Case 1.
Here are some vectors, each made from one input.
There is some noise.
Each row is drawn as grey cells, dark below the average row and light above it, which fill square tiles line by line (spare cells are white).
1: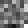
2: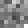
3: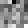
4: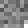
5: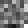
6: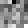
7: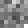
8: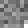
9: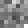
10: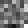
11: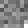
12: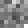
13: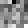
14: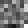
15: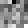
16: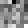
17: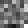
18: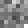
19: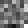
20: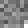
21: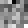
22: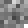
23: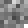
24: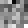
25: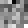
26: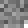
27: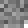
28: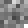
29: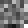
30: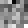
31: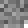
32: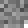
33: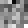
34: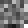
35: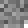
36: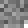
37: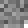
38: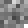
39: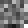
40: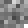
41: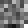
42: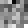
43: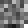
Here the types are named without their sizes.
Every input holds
a point on a line.
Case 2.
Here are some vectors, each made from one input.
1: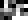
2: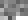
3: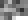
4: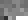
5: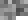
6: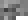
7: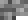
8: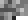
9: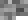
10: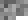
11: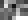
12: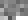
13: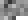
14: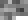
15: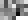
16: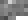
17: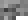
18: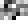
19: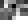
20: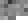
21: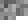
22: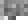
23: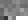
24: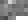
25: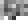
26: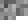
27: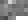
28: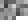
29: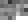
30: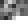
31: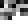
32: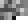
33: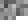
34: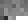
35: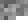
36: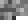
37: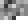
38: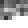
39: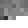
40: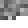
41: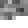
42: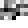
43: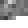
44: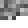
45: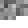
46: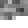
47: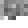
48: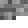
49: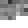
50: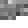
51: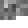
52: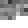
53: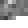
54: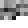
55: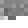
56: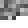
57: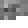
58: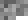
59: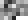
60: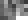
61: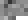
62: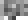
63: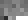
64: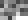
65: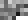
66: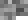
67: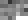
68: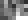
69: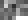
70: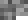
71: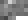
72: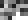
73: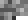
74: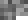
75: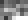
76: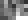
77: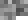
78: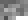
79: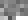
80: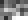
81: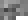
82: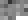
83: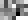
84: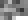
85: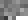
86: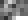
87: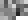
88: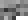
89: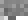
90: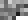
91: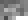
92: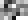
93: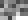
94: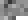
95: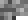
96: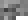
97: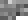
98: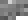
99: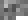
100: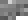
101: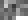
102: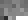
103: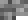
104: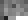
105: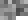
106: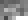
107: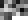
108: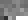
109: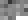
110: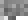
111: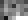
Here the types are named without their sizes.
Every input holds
three true/false values.
